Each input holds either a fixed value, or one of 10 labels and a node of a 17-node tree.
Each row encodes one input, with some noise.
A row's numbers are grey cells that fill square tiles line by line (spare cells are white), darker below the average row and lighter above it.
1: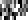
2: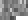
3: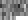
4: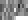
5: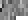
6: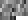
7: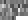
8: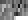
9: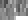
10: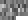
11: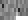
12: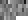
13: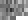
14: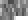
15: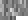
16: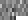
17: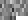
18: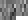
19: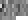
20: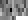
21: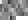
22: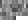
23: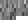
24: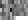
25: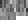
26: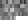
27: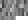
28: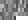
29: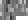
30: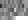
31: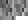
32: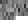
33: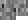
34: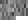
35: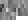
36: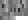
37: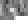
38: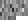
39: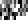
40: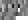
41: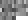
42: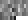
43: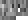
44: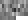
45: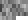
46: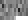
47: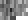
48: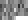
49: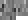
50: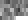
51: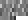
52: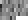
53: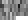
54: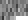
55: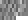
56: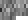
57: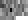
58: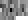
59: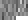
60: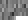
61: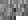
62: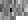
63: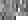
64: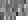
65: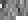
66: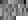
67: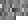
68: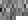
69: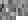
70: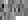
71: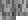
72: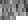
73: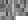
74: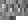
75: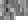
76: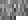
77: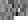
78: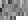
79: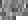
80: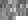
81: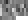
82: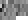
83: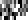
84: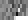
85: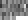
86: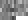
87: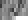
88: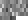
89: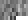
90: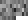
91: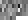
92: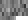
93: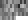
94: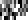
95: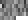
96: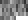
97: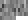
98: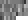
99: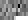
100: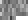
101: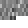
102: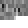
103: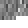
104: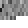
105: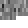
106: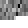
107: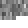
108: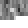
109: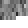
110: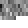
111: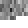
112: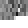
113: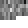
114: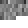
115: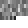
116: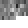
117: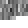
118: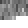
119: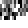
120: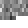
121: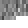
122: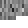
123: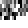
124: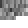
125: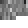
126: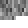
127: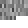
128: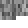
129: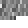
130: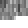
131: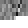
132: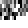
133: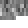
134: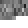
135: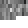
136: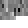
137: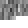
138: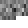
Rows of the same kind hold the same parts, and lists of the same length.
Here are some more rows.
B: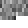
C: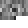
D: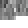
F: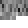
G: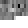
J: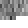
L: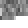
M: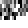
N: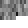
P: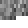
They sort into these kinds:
B, C, D, F, G, J, L, N, P
M

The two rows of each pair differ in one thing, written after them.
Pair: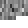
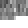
the node of the tree
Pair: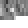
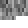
the label
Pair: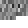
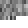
the label
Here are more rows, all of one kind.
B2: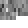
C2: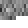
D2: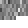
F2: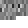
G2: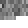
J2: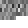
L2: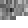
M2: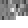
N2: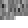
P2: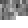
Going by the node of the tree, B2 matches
C2 and D2.
